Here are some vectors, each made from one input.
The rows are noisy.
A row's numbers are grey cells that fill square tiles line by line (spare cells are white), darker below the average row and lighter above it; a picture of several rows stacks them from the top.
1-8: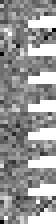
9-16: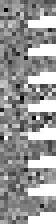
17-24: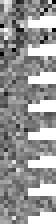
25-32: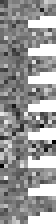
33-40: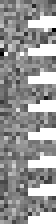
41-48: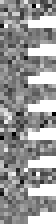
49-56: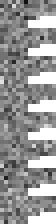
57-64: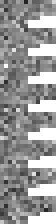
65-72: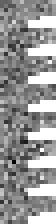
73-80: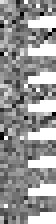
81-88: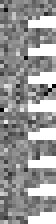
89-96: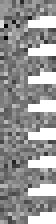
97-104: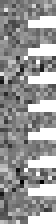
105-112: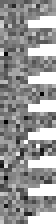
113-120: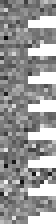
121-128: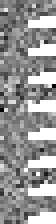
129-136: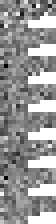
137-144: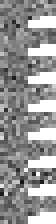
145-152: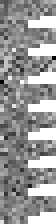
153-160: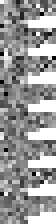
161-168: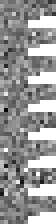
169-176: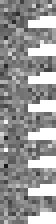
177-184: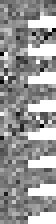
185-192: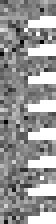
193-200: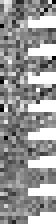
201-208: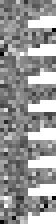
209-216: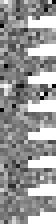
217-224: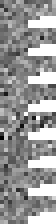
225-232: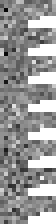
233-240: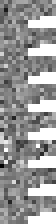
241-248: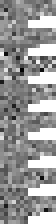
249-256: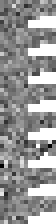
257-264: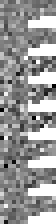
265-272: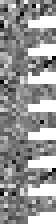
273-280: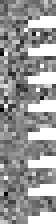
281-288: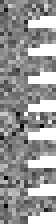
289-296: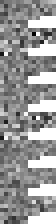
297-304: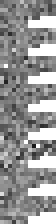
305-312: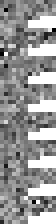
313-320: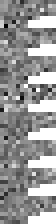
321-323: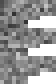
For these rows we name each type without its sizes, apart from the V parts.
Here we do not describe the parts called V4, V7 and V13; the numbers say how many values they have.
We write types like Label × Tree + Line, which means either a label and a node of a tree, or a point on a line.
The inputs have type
(Bool × Bool × Bool × Bool × V13 + V4) × List(Line) × V7.
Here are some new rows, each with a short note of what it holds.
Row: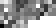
a value of V4 and a value of V7, together with the empty list
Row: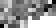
a value of V4 and a value of V7, together with a list of one item
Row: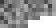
four true/false values, a value of V7 and a value of V13, together with a list of one item
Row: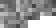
four true/false values, a value of V7 and a value of V13, together with a list of one item
